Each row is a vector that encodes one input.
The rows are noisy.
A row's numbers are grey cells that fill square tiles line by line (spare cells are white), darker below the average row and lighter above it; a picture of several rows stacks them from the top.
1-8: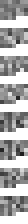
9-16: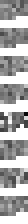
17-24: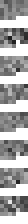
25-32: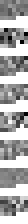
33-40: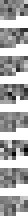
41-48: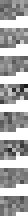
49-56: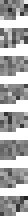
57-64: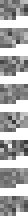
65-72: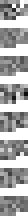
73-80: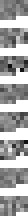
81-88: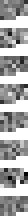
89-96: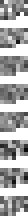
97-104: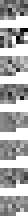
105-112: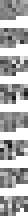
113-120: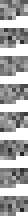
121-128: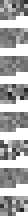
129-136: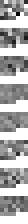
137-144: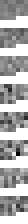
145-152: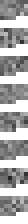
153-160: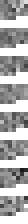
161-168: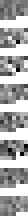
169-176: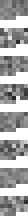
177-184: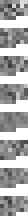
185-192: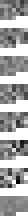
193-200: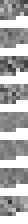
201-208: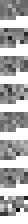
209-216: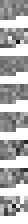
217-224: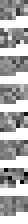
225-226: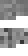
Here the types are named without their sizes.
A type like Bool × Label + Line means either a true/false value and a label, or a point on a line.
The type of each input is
List(Bool × Line).
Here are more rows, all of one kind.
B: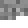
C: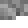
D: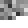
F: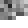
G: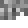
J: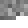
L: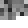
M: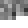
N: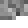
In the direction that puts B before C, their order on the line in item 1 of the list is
J, F, L, N, M, B, G, D, C.
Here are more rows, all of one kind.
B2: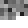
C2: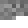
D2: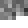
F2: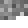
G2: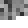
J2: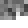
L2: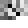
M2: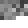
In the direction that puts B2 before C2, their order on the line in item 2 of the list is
M2, D2, L2, B2, F2, J2, C2, G2.
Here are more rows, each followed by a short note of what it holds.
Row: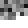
the empty list
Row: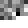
a list of one item
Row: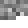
a list of two items
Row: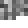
a list of one item
